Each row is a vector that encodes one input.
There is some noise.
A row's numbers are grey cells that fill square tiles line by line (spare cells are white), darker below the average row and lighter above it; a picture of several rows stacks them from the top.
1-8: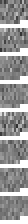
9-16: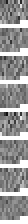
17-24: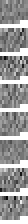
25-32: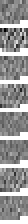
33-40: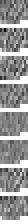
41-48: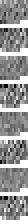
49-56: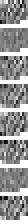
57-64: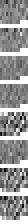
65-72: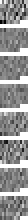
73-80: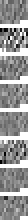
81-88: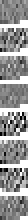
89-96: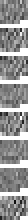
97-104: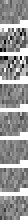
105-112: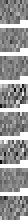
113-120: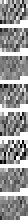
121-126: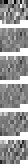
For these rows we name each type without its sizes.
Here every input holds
a point on a line, together with either a point on a circle, or a label.
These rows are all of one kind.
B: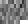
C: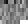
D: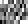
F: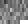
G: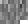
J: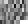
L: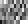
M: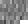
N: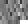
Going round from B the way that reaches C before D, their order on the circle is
B, N, G, M, C, J, L, D, F.
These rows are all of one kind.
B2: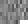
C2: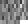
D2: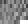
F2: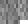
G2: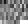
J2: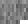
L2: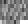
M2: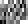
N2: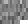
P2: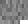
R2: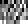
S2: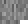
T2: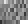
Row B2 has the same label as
J2, N2, S2 and T2.
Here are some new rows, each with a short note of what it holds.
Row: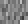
a point on a circle and a point on a line
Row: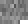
a point on a circle and a point on a line
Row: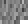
a label and a point on a line
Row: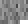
a label and a point on a line
